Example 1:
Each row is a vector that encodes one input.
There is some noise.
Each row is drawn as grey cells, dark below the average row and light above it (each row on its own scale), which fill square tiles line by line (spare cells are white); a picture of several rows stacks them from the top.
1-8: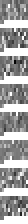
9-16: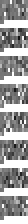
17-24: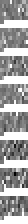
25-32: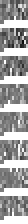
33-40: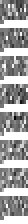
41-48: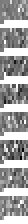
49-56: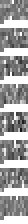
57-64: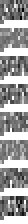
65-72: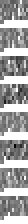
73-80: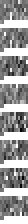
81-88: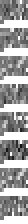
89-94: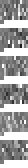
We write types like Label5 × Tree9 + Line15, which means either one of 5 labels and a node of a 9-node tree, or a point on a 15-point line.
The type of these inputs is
Label9.
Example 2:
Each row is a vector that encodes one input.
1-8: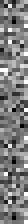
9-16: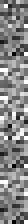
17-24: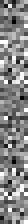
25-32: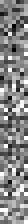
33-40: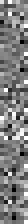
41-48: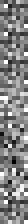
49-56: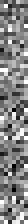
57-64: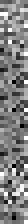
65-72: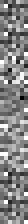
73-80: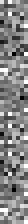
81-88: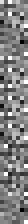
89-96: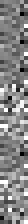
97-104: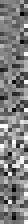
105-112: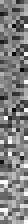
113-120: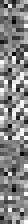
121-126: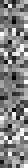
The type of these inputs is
Label7.
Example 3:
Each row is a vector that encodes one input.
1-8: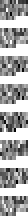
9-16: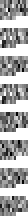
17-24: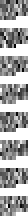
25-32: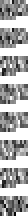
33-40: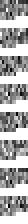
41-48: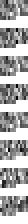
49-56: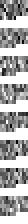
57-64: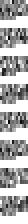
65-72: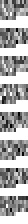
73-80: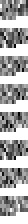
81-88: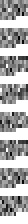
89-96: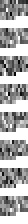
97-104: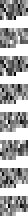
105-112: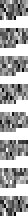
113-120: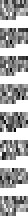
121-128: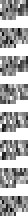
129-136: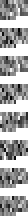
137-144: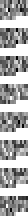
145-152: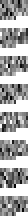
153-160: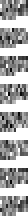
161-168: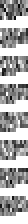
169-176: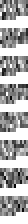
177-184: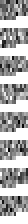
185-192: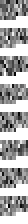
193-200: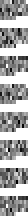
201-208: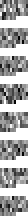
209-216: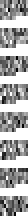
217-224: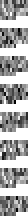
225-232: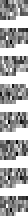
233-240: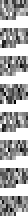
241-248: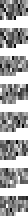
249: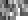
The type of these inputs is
Label11.
